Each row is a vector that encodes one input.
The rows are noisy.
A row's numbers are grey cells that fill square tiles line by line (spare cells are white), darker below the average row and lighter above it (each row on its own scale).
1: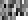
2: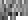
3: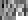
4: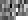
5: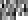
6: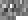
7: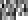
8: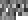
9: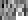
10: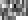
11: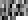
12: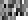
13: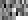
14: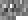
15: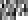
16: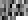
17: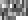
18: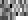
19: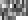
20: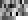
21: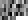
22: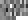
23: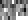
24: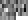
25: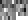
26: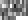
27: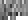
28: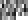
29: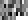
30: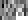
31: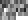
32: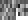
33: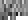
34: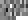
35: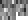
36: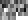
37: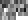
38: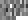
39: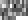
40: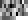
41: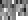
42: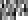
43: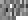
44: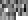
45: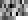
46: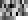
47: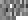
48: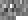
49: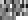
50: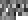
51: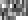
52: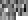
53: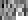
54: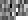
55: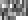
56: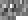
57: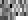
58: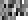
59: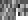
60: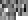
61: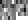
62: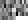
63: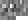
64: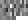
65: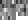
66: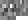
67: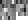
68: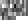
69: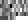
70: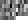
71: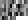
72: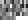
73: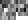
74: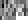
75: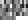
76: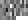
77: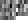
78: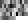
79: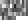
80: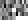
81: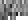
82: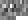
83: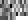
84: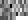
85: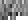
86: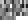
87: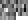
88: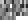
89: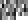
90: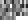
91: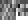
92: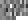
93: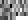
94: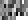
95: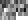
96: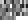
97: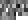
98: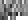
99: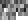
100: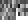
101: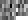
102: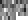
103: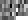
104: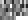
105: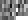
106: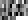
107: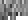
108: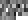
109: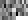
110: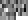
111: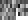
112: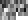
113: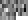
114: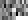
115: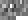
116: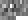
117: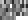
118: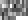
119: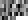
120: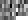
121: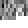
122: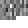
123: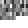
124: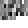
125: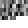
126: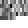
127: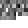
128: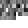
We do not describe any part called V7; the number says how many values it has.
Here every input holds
either a point on a 4-point line, or a true/false value and a value of V7.
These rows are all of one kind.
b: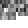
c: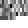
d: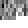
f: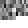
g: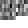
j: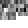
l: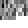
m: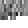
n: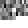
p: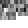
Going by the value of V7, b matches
f, j, n and p.
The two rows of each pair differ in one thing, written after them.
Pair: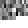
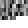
the value of V7
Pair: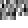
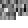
the value of V7
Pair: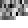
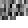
the value of V7
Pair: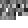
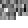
the value of V7
